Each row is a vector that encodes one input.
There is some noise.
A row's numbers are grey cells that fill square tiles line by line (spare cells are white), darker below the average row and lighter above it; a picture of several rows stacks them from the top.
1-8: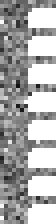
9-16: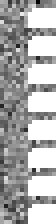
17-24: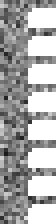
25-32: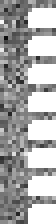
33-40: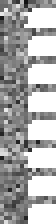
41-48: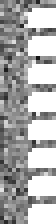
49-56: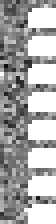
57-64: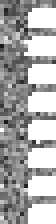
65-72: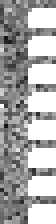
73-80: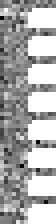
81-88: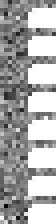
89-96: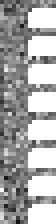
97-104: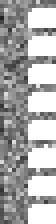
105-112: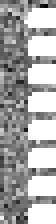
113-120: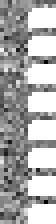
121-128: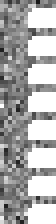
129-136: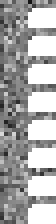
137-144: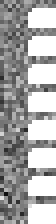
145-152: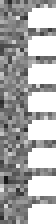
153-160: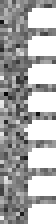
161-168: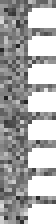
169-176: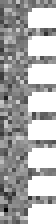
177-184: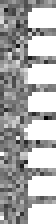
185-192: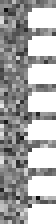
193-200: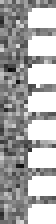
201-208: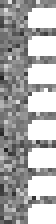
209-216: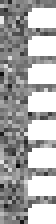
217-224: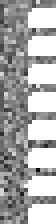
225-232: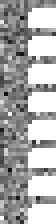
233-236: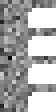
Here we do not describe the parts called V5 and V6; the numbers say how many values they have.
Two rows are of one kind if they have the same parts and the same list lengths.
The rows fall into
2 kinds.
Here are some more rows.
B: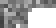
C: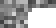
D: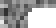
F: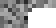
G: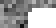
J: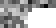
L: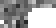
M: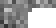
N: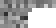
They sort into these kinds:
B, C, D, F, G, L, M, N
J

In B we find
a point on an 8-point line, five true/false values and a value of V5.
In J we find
a point on each of two 8-point lines and a value of V6.
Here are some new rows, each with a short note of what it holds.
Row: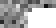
a point on each of two 8-point lines and a value of V6
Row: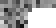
a point on each of two 8-point lines and a value of V6
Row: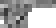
a point on an 8-point line, five true/false values and a value of V5
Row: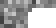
a point on an 8-point line, five true/false values and a value of V5
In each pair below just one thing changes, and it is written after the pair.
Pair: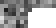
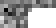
one of the five true/false values
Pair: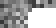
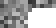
one of the five true/false values
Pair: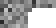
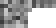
one of the five true/false values
